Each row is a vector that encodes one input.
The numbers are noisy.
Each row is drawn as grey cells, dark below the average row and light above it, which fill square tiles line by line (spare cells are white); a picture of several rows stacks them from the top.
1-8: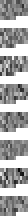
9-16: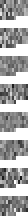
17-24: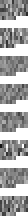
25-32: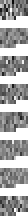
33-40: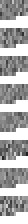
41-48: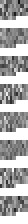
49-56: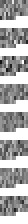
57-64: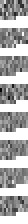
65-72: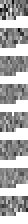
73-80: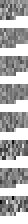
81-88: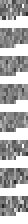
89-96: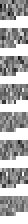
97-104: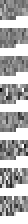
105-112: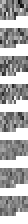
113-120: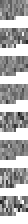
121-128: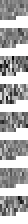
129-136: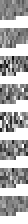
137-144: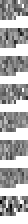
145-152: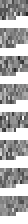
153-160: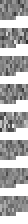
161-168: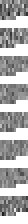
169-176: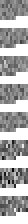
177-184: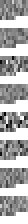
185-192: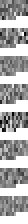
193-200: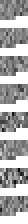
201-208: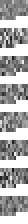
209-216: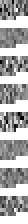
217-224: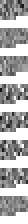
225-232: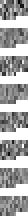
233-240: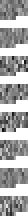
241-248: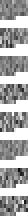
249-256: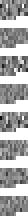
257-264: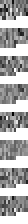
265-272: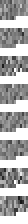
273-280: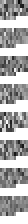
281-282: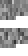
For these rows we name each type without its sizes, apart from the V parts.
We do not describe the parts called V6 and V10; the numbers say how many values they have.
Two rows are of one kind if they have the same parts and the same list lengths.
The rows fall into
2 kinds.
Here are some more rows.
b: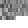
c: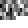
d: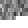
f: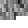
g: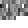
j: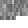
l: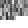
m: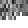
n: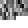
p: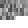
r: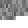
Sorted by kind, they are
b, d, f, j, l, n, p, r
c, g, m

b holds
a node of a tree and a value of V10.
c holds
a true/false value and a value of V6.
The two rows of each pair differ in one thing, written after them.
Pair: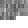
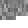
the value of V10
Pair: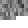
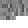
the node of the tree
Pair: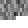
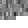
the value of V10
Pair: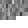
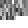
the node of the tree
